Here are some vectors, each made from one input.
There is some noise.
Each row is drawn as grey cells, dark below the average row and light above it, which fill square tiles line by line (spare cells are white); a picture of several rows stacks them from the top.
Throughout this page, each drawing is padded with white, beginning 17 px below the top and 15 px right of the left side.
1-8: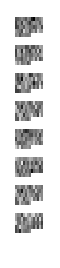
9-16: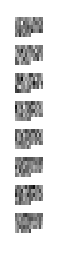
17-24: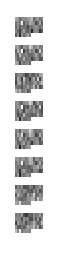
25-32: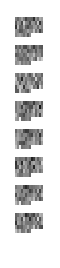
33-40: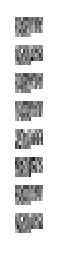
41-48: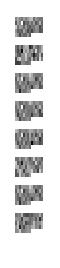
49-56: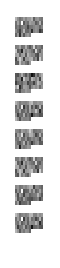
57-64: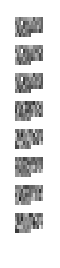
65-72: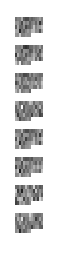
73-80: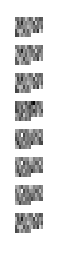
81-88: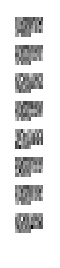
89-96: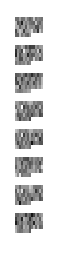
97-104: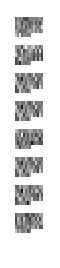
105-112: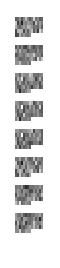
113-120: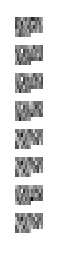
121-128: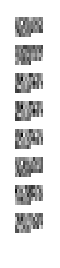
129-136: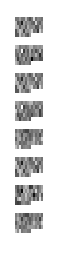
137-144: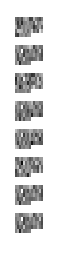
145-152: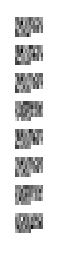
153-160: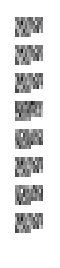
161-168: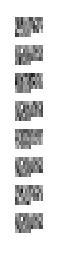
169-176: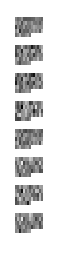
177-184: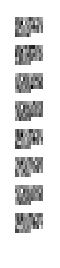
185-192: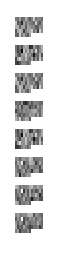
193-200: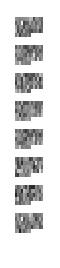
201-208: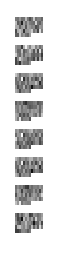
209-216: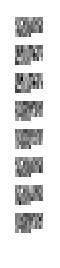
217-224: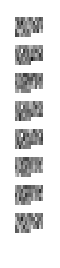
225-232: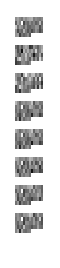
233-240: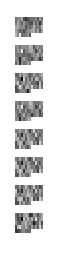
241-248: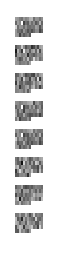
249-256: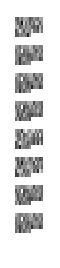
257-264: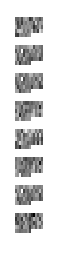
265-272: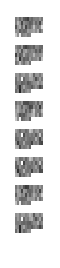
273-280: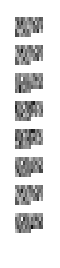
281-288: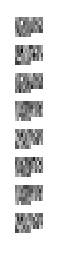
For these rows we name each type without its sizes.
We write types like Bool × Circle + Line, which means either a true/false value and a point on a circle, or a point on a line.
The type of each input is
(Circle + Unit) × (Tree + Unit).
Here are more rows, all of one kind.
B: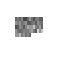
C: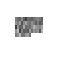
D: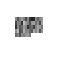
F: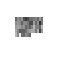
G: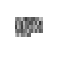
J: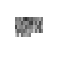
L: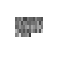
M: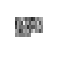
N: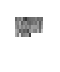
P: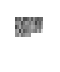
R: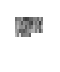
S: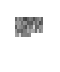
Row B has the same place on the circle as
C, L, N and P.
